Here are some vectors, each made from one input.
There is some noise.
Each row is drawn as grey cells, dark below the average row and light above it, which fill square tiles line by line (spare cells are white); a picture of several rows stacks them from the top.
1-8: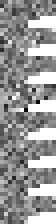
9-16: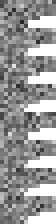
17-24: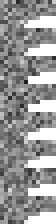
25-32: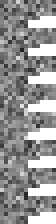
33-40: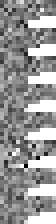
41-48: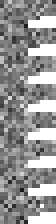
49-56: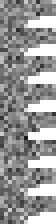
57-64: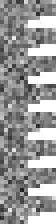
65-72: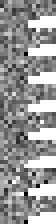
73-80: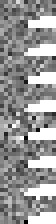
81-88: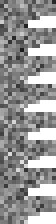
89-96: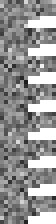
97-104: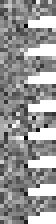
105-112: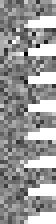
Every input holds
either a fixed value, or one of 8 labels and a true/false value.
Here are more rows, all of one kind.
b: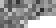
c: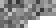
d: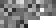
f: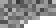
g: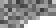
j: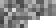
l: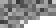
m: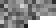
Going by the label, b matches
c and m.
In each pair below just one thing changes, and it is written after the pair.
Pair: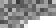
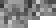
the true/false value
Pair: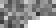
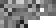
the true/false value
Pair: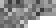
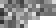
the label
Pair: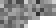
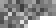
the label
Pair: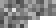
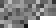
the true/false value
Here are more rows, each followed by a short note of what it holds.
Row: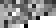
a fixed value
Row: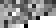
a fixed value
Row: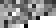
a fixed value
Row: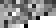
a fixed value
